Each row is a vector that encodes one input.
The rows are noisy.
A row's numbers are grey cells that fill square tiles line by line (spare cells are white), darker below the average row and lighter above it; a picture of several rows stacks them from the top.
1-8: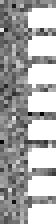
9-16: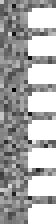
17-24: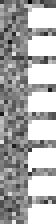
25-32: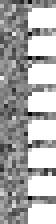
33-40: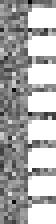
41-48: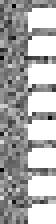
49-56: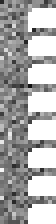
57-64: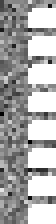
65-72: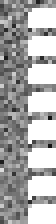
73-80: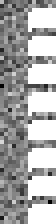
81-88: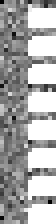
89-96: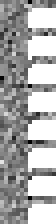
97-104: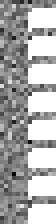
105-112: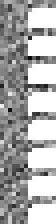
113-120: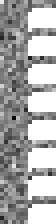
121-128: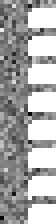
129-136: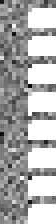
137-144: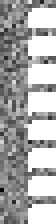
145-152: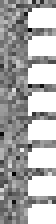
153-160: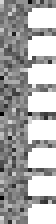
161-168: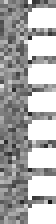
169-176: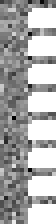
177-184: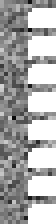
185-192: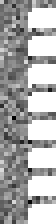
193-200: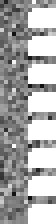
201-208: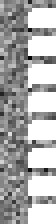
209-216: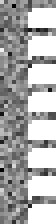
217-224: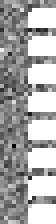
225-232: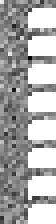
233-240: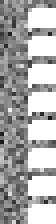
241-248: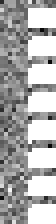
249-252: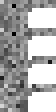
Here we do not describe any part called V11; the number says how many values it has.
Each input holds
one of 10 labels, together with either a point on a 6-point line, or a value of V11.
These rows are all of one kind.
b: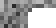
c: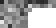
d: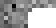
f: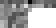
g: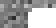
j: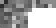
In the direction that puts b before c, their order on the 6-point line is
j, d, b, g, f, c.
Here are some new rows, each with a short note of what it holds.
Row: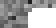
one of 10 labels and a point on a 6-point line
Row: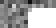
one of 10 labels and a point on a 6-point line
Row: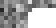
one of 10 labels and a value of V11
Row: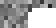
one of 10 labels and a value of V11
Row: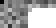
one of 10 labels and a point on a 6-point line
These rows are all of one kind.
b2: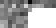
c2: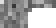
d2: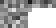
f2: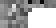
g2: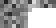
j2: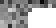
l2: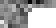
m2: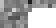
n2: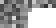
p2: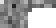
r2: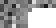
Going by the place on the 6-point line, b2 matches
f2 and l2.
